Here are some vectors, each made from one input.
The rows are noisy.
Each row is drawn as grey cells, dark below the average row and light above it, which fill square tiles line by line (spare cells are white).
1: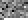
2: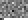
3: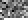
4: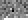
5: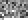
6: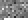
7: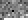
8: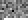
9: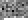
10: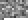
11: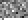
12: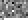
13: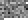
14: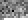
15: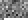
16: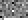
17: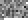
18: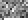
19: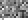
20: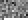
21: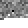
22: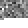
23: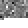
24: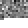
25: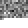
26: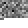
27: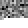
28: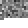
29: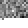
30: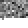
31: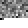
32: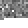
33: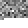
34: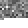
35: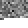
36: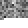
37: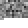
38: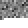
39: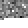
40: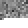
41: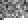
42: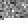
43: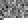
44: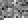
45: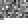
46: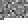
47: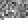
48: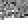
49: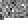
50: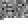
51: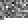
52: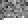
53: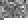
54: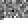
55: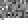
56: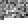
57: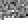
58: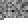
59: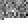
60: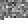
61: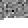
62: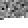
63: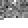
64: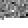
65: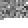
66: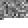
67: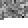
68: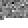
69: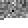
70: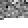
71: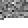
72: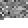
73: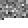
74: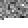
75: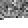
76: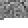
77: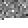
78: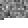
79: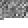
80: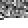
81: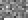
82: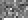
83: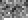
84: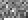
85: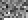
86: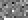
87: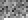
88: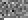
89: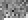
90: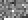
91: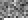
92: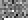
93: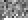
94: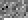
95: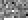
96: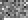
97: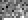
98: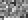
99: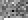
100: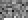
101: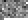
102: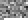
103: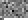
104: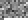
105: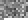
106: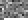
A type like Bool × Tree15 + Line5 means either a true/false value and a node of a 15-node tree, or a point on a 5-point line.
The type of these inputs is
Line11 × Tree10 × (Tree10 + Unit).
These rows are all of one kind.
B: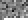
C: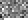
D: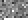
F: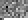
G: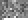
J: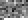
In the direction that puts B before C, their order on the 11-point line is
G, B, J, F, C, D.
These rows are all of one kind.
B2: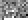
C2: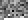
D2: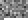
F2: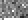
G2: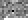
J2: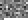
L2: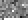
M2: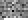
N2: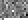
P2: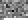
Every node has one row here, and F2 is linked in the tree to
L2 and P2.
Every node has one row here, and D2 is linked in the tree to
J2 and M2.
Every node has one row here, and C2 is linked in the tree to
G2.
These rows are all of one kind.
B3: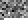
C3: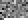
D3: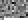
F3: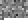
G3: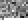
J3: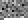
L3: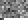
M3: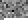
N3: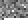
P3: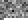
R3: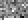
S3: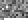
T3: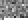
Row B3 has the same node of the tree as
N3, R3 and T3.
